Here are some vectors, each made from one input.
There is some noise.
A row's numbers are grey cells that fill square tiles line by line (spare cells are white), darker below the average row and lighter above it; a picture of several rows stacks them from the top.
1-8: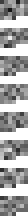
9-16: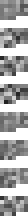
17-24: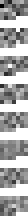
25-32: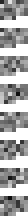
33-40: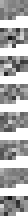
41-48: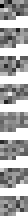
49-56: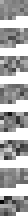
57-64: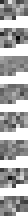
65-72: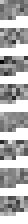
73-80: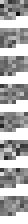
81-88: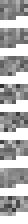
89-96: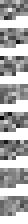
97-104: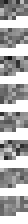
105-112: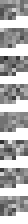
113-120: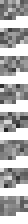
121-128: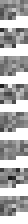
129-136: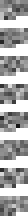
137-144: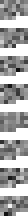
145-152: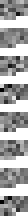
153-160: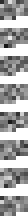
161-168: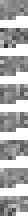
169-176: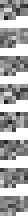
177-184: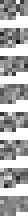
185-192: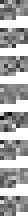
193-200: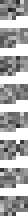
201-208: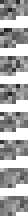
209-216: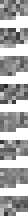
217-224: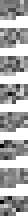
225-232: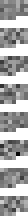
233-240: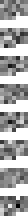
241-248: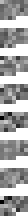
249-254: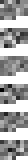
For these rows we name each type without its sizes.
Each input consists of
a point on a line and a node of a tree.
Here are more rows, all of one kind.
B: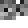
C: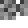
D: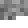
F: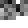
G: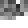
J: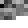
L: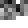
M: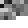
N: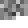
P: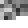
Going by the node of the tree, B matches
C, F, G and L.
